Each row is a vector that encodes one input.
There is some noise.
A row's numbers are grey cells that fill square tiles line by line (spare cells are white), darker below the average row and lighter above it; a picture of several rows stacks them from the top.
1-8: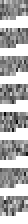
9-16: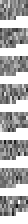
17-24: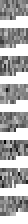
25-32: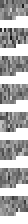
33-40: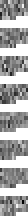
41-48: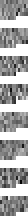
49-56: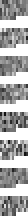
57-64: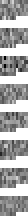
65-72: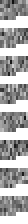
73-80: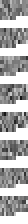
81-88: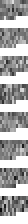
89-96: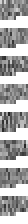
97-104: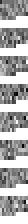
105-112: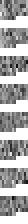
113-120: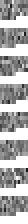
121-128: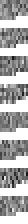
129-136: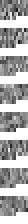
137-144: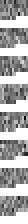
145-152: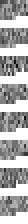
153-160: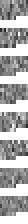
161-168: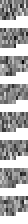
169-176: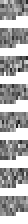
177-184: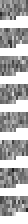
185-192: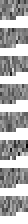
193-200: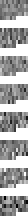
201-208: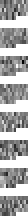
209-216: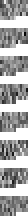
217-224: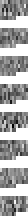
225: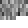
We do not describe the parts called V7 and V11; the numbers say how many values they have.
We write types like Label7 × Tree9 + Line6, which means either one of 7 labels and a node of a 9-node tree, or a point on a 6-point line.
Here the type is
Label9 + (Line8 + V11) × V7.
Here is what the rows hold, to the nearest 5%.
About 20% of them hold one of 9 labels. The rest hold a value of V7, together with either a point on an 8-point line, or a value of V11.
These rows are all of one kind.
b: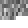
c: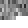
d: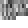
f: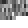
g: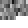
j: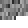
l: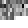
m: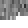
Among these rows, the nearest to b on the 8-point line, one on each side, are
c and d.
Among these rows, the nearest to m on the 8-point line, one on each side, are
c and g.
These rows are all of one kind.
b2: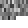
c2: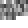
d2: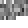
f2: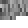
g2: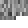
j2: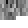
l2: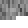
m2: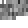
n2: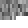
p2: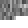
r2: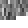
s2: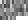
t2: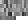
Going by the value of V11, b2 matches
c2, d2, m2 and n2.
